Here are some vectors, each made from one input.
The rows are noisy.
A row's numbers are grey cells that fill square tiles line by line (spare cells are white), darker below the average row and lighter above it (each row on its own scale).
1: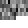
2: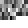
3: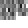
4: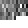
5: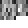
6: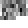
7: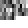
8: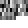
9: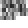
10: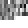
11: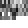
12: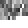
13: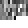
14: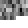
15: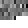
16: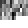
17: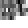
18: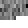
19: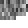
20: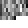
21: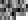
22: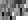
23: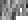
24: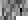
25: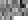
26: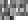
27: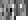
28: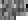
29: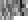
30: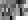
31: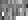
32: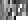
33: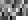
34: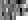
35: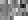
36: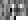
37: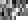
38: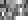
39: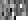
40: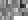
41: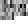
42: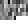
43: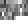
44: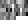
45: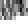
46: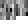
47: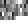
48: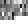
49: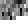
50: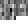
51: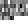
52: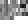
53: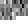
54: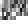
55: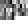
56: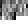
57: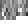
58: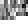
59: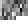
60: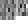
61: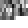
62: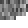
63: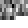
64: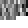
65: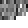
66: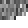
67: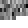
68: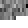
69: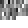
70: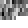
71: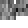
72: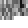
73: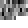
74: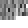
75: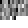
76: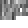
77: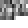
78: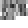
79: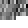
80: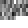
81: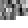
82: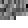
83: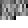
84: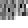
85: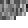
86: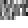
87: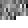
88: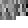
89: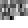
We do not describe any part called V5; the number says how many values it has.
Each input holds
either one of 7 labels and a point on a 4-point line, or a value of V5.
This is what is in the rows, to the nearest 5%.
About 55% of them hold one of 7 labels and a point on a 4-point line. The rest hold a value of V5.
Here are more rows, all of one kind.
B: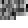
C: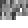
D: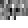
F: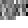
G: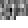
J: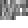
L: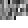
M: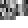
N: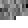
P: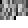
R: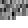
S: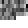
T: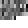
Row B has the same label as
N, R, S and T.
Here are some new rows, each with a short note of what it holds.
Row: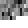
a value of V5
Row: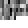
one of 7 labels and a point on a 4-point line
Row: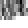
a value of V5
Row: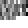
one of 7 labels and a point on a 4-point line
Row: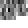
a value of V5
